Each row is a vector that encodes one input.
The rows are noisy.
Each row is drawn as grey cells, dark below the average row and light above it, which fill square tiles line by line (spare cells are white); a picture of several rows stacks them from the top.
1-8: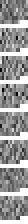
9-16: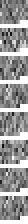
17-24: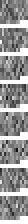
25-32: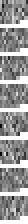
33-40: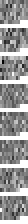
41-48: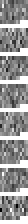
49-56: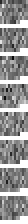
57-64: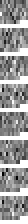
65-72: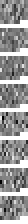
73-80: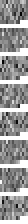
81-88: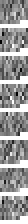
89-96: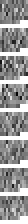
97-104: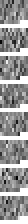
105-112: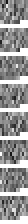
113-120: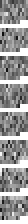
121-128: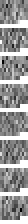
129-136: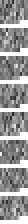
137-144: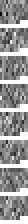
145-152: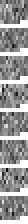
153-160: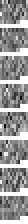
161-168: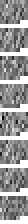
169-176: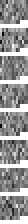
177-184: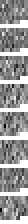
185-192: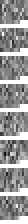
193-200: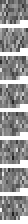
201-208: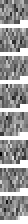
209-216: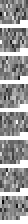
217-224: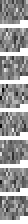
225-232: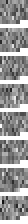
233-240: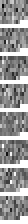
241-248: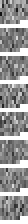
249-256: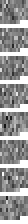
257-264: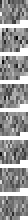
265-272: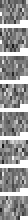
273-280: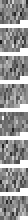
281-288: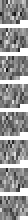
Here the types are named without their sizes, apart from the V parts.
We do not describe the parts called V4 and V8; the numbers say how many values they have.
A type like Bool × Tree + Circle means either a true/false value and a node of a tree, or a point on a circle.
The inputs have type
Bool × (Label + Line) × V4 × V8.
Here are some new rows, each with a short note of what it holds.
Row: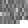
a label, a true/false value, a value of V4 and a value of V8
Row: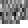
a label, a true/false value, a value of V4 and a value of V8
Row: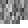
a label, a true/false value, a value of V4 and a value of V8
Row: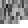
a point on a line, a true/false value, a value of V4 and a value of V8
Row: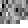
a point on a line, a true/false value, a value of V4 and a value of V8
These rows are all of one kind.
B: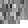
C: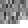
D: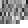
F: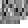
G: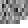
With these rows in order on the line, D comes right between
B and G.
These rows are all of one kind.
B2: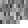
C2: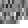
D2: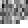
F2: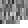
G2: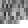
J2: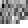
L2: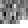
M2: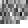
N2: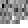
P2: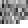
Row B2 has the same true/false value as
C2, F2, G2 and L2.
